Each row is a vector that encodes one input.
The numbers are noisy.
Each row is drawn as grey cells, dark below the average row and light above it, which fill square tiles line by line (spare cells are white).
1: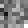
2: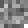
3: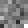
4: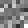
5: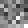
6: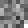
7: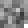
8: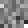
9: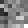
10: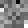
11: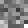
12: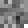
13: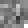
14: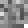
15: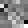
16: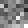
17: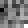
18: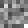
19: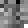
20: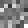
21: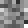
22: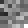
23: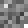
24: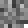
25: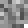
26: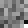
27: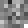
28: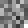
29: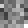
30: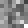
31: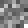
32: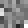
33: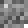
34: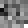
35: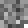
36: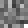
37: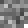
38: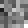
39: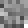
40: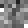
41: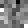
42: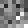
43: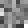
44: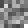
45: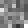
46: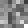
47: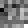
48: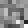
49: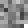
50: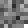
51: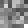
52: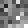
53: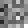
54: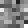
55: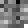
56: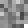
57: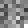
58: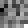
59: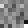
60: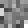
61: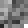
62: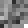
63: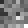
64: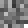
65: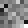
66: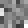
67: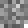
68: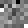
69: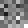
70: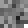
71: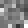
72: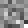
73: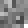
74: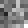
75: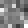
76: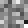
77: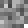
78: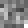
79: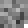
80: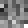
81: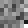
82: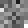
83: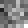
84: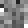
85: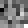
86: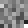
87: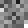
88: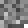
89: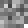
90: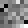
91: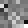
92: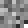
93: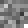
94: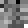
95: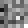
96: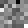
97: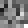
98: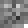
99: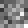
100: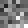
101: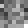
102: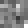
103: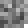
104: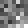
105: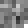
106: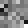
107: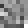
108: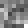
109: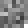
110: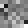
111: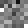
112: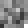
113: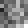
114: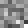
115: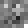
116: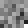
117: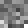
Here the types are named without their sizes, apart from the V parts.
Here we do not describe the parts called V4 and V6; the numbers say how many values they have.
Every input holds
a value of V6, together with either a point on a circle and a true/false value, or a value of V4.
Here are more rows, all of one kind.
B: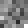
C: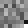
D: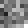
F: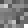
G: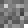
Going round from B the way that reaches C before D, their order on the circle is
B, F, C, G, D.
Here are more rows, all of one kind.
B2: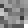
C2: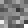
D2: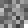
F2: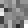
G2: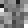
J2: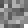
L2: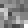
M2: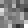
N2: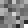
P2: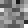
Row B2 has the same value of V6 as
F2 and G2.
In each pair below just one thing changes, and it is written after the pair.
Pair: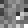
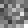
the value of V6
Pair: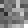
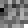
the value of V6
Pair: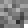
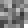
the place on the circle
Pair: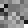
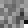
the true/false value
